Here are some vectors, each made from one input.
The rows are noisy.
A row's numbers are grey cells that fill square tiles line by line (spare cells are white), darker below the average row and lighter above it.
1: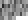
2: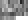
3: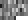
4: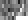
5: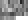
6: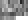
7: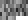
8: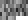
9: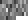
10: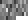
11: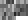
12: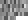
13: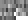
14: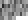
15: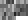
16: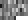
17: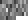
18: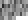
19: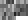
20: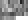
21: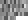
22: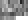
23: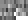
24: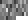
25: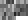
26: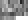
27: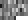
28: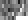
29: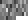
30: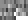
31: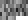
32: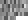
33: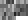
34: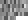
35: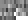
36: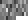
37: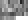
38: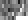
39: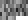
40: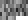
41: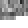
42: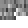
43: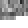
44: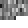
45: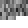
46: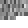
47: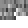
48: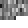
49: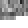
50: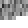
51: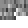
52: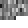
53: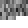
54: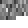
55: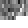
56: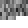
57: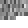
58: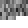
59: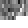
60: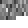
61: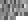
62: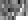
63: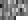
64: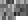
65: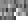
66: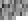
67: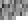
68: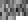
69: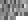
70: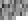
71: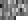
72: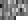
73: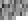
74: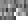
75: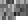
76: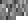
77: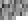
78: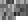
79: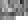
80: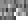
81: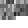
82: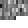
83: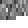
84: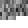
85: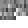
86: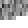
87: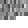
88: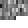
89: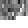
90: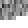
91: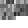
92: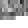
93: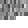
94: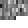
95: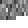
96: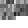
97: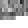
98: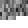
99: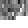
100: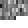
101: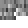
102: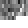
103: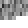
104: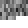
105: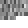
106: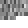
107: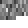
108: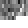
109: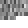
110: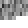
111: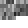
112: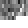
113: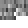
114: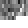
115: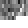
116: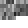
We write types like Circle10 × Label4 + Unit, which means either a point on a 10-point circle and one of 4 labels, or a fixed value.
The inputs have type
Label9.
